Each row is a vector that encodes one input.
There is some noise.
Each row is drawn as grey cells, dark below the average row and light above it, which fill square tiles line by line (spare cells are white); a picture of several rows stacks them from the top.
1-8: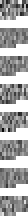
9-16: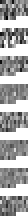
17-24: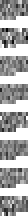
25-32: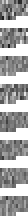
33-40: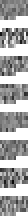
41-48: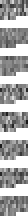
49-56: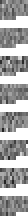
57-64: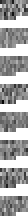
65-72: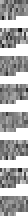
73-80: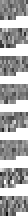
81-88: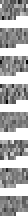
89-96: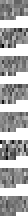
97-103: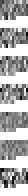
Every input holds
a point on a 7-point line, together with either a point on a 5-point line, or a point on a 7-point line.
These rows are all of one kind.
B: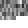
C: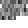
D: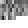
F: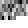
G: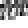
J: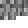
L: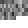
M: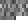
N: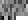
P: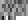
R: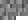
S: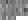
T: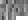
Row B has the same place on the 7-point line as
G, L and M.
